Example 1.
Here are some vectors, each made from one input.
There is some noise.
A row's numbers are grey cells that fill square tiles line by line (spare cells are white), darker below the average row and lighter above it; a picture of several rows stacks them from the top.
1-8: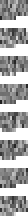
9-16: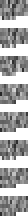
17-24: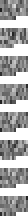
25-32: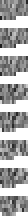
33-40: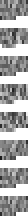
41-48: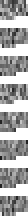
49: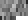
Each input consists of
either a point on a 6-point line, or a node of a 7-node tree.
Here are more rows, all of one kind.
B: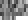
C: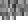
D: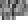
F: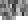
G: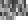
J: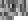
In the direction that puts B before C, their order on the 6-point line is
B, D, C, F, J, G.
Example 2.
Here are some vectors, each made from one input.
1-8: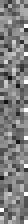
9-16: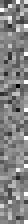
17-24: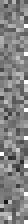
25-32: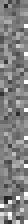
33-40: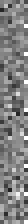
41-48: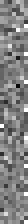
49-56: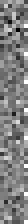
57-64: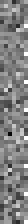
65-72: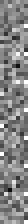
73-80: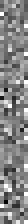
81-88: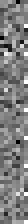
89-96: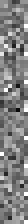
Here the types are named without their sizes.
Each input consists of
a list of points on a circle.
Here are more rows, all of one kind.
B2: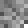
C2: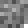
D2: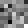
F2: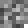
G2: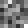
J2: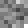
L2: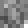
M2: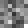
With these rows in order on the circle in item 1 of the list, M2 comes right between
C2 and F2.
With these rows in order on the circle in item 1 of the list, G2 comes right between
B2 and J2.
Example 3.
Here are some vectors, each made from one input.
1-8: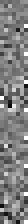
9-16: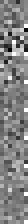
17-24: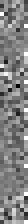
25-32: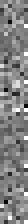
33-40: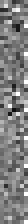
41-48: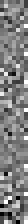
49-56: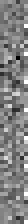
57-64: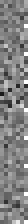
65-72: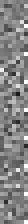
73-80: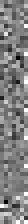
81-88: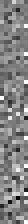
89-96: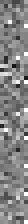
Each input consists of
a list of up to two points on a 5-point line.
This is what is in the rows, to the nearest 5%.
All of them are lists of up to two points on a 5-point line: about 5% are empty, 55% hold one and 40% two.
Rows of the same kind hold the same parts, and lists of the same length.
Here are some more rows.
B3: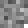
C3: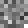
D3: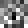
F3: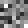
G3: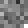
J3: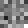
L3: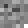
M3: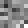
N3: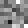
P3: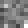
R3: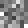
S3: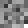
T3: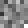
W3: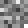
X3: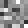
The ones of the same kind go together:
B3, C3, F3, N3, P3, T3, W3, X3
D3, R3
G3, J3, L3, M3, S3

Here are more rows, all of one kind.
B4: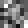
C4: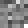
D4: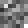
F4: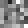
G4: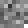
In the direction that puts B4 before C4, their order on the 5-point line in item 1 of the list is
G4, D4, B4, C4, F4.
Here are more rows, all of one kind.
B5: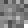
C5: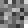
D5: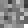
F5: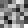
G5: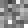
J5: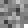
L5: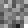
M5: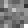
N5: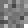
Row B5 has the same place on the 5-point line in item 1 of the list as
J5 and L5.
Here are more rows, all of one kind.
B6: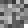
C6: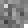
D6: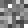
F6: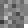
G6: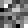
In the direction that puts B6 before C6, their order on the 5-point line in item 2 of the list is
B6, D6, F6, G6, C6.
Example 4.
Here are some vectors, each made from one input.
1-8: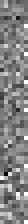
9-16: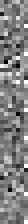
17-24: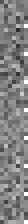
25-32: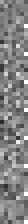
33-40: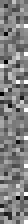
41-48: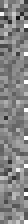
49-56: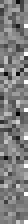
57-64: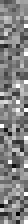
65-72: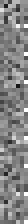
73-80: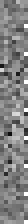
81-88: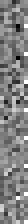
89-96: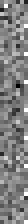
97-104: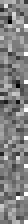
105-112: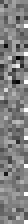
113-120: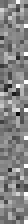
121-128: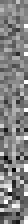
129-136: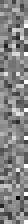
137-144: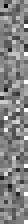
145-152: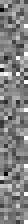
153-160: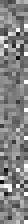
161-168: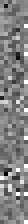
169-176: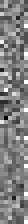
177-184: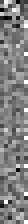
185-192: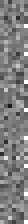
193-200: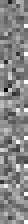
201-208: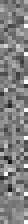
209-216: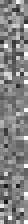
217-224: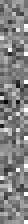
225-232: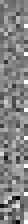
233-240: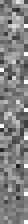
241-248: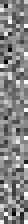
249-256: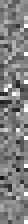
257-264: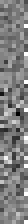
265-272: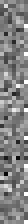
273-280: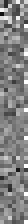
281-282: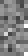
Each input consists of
a list of up to two points on a 5-point line.
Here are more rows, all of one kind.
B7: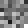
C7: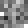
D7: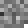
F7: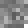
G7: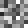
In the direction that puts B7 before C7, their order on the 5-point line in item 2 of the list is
B7, C7, F7, G7, D7.
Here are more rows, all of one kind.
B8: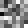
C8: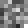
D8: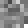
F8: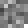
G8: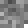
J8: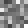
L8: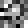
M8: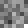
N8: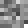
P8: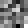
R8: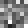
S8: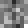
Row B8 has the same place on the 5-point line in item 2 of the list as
D8, F8 and R8.
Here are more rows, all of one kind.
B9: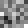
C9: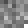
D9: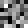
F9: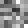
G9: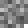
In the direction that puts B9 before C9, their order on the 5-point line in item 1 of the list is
B9, G9, C9, D9, F9.
